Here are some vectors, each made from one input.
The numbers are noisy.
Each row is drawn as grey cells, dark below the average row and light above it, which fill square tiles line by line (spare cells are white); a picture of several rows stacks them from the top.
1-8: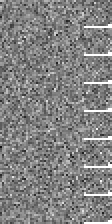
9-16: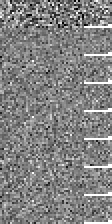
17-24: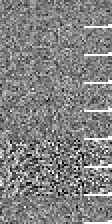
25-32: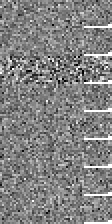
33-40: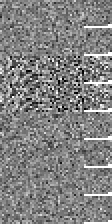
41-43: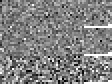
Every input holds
a list of up to two points on a 5-point line.
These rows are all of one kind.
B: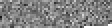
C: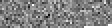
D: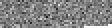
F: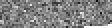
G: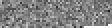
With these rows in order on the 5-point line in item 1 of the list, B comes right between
F and G.
